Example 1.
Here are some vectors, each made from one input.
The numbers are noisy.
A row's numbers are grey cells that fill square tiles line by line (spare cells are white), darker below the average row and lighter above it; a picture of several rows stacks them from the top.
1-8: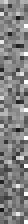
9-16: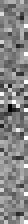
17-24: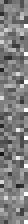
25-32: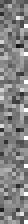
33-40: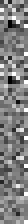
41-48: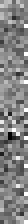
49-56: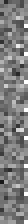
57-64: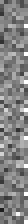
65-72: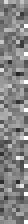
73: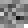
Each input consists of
a list of up to two points on a 9-point line.
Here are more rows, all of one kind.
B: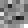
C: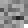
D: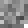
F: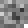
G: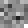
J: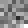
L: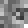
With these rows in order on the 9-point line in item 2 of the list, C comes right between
D and J.
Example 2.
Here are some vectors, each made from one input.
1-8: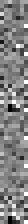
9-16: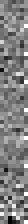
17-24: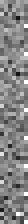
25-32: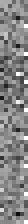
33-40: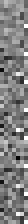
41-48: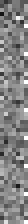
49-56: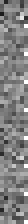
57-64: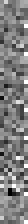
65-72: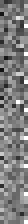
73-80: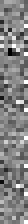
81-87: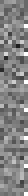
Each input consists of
a list of up to two points on an 8-point line.
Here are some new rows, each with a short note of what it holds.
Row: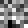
the empty list
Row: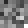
a list of one item
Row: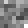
a list of two items
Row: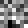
the empty list
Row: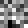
the empty list
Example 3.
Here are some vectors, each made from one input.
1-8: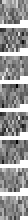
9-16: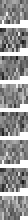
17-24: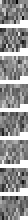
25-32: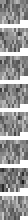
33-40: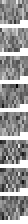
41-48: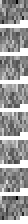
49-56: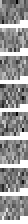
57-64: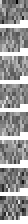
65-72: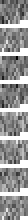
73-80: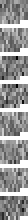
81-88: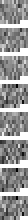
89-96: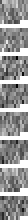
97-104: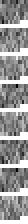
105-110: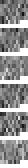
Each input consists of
either a point on an 8-point line, or three true/false values.
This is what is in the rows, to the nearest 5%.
About 45% of them hold a point on an 8-point line. The rest hold three true/false values.
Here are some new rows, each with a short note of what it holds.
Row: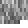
three true/false values
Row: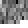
a point on an 8-point line
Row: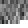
a point on an 8-point line
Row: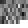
a point on an 8-point line
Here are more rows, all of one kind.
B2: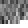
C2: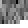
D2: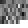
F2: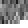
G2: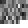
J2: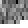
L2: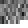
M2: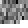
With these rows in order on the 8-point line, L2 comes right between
B2 and D2.
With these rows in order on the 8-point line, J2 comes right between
C2 and M2.
